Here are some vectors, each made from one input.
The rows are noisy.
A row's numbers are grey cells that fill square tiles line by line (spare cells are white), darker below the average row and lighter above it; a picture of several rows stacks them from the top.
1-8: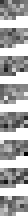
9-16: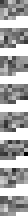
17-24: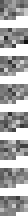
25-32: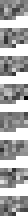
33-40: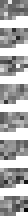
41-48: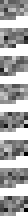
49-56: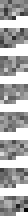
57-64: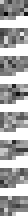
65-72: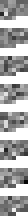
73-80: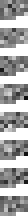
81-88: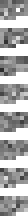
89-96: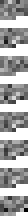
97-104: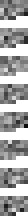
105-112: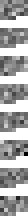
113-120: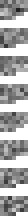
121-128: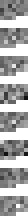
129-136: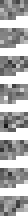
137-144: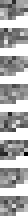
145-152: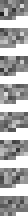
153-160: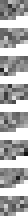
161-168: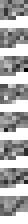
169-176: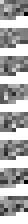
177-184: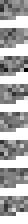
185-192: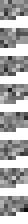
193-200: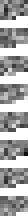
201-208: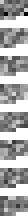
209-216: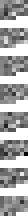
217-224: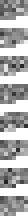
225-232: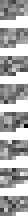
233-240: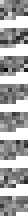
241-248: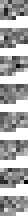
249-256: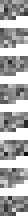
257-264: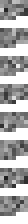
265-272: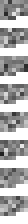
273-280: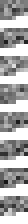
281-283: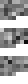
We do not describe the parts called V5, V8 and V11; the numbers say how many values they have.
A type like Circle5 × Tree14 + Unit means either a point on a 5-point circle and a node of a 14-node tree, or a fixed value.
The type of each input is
Bool × V5 + Circle6 + Circle10 × V8 × V11 + Unit.
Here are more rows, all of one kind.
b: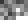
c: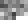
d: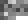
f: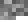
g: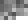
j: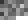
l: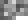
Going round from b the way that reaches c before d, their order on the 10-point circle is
b, g, c, l, d, j, f.
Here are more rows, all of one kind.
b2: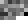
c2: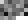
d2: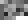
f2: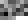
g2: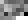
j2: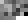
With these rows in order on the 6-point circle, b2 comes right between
c2 and d2.
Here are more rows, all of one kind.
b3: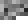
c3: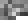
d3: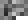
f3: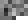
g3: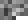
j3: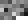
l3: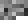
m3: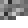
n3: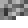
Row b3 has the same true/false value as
j3 and l3.
